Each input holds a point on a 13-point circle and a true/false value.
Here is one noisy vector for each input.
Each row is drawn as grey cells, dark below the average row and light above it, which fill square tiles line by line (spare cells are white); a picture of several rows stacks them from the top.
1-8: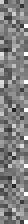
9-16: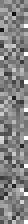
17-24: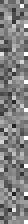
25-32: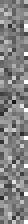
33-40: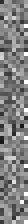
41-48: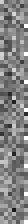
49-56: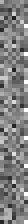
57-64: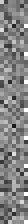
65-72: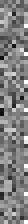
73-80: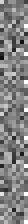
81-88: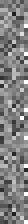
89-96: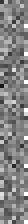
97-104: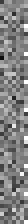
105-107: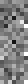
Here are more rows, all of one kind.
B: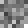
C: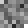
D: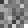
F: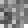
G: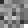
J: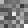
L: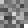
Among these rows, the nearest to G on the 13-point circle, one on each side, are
D and F.
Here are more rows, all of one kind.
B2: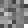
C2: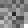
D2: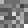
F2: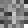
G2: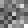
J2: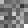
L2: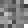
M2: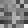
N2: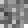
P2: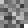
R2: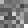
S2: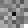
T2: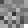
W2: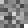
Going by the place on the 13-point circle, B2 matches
D2, J2, L2 and R2.
